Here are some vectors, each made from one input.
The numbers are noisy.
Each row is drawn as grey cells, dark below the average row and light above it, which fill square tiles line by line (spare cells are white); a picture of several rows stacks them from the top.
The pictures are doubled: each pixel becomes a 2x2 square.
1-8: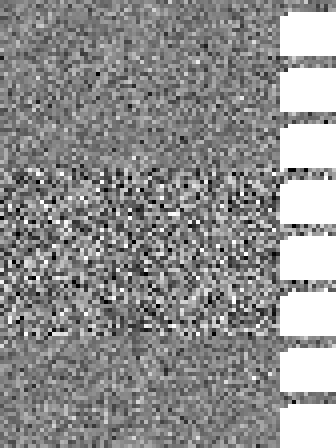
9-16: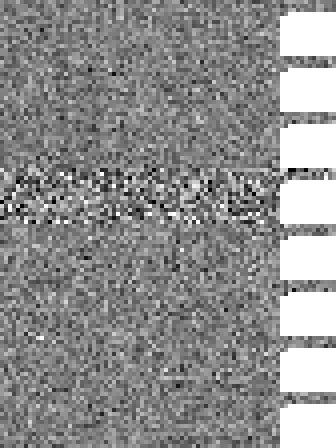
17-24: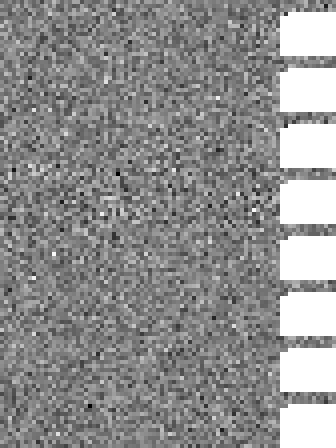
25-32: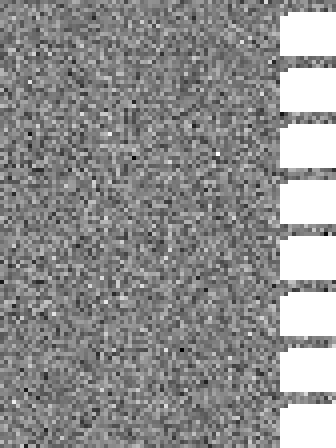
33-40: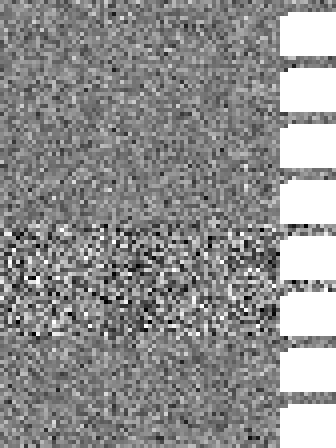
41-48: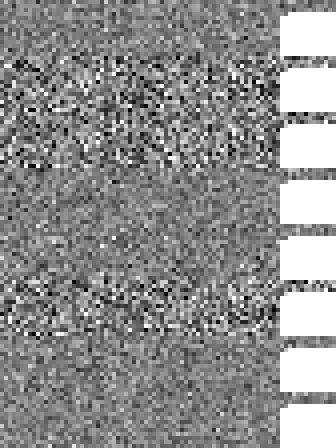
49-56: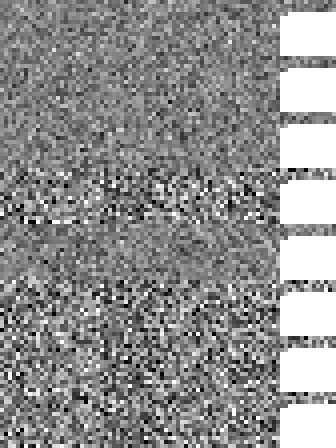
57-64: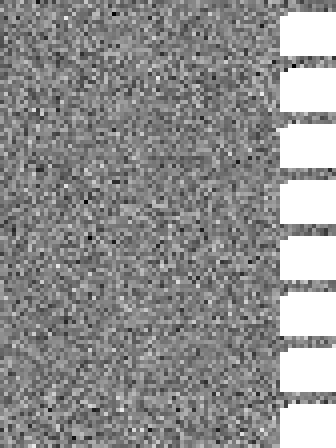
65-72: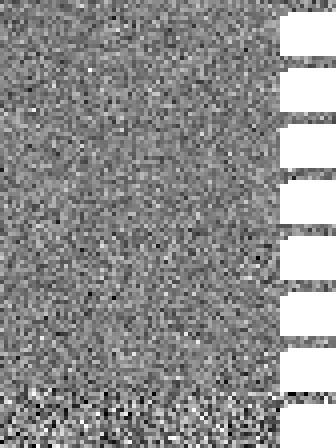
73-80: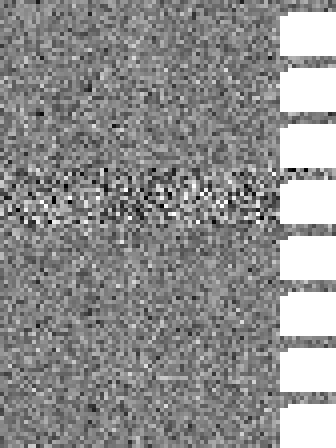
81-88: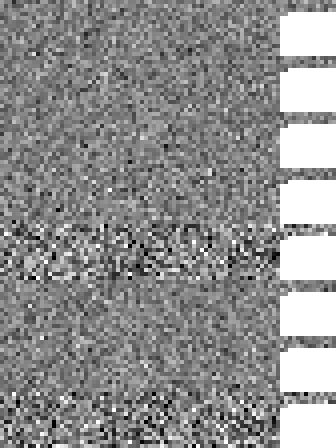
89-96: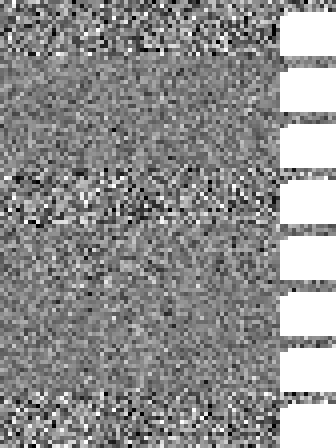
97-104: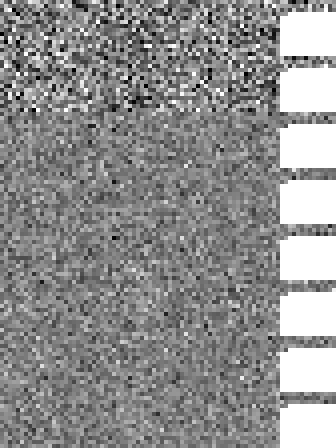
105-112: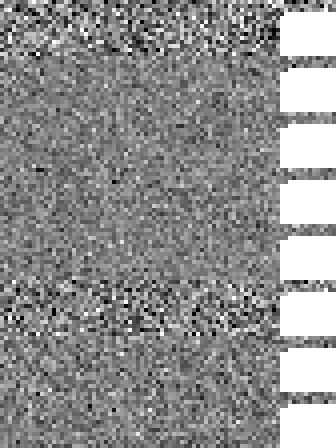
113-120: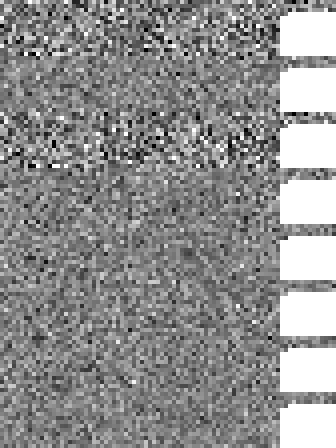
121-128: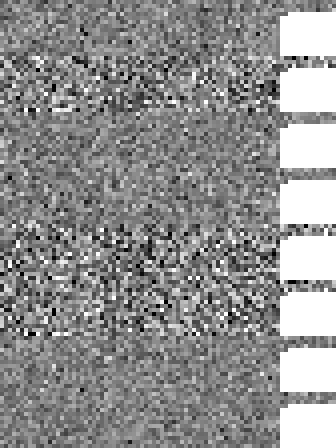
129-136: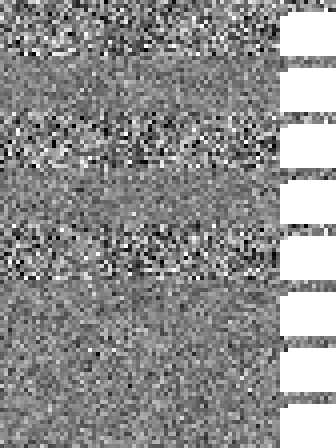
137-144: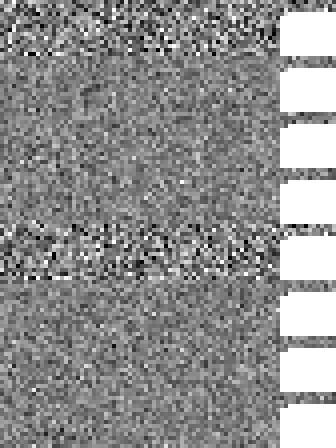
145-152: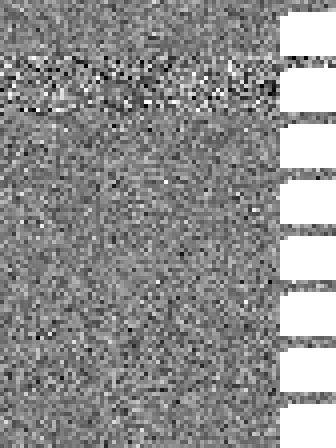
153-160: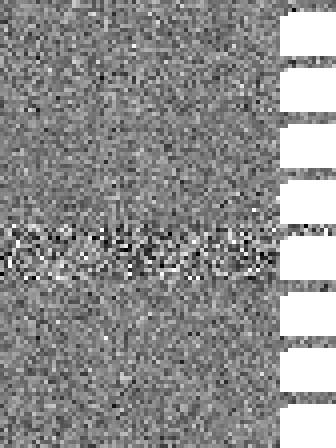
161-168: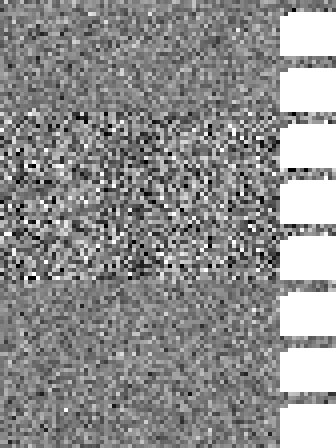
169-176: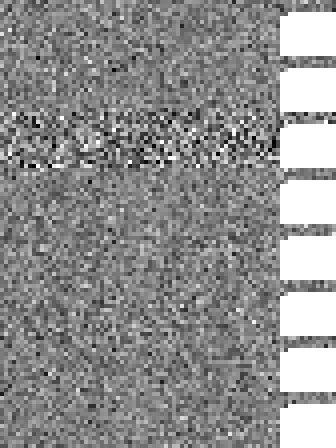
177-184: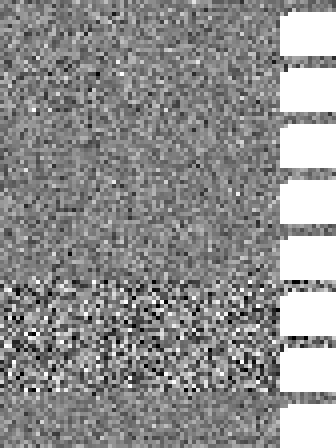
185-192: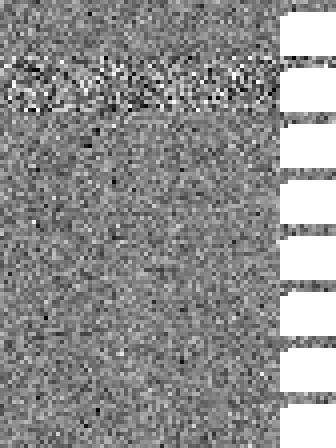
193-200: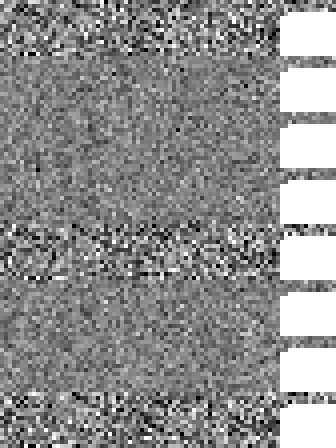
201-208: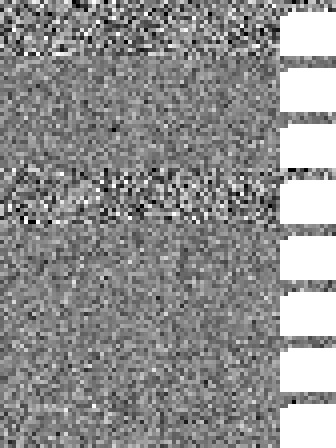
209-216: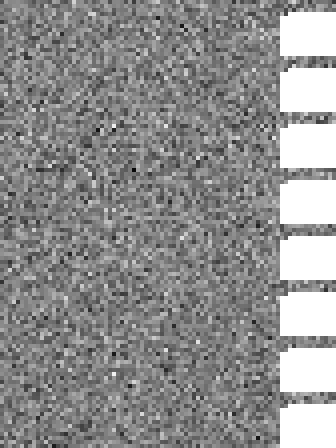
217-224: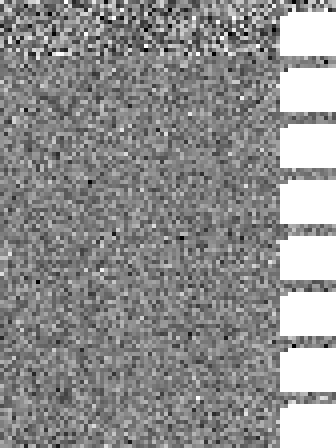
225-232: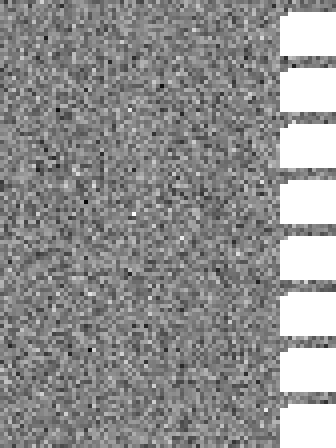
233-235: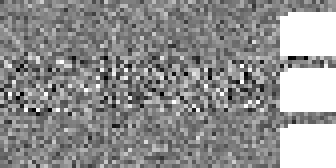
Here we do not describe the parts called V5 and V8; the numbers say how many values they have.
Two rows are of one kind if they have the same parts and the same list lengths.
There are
2 kinds of row.
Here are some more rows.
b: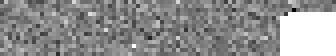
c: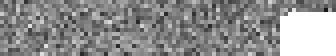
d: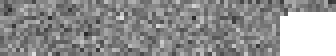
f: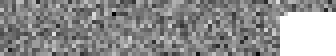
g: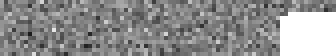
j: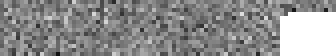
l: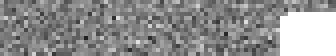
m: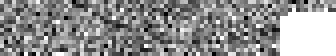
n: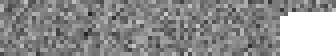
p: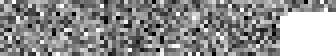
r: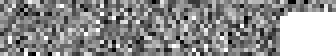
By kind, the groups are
b, c, d, f, g, j, l, n
m, p, r

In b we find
a point on a 9-point line, a value of V5 and a value of V8.
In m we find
three labels (each one of 4).
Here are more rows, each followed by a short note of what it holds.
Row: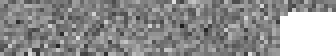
a point on a 9-point line, a value of V5 and a value of V8
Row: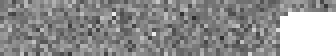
a point on a 9-point line, a value of V5 and a value of V8
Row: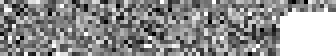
three labels (each one of 4)
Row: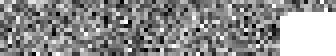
three labels (each one of 4)
